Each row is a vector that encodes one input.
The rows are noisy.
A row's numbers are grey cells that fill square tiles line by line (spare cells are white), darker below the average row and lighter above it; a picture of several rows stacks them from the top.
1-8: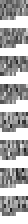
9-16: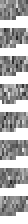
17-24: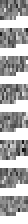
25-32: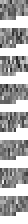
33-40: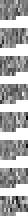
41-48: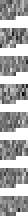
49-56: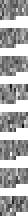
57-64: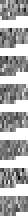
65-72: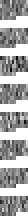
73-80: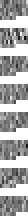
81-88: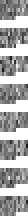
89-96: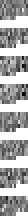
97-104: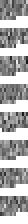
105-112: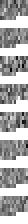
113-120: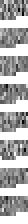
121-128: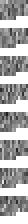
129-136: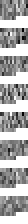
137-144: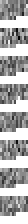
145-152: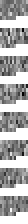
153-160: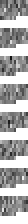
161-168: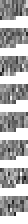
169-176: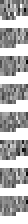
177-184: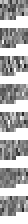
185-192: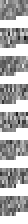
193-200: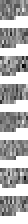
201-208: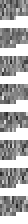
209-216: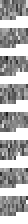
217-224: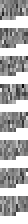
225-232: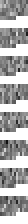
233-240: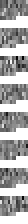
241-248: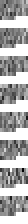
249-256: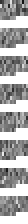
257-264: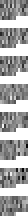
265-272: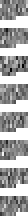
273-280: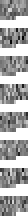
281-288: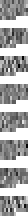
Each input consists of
a point on an 11-point line, together with either a node of an 8-node tree, or a list of up to two points on a 13-point circle.
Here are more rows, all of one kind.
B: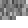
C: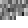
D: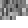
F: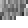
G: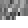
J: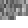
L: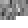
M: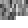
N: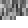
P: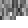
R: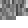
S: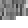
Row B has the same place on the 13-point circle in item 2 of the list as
L and S.
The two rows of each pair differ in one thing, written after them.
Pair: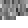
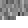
the place on the 13-point circle in item 1 of the list
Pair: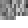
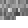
the place on the 13-point circle in item 1 of the list
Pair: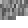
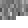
the place on the 11-point line
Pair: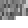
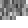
the place on the 13-point circle in item 1 of the list
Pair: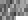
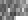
the place on the 11-point line
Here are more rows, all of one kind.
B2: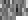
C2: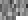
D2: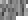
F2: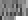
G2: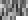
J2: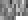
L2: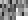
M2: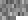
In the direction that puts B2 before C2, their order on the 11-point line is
G2, F2, B2, M2, C2, J2, D2, L2.
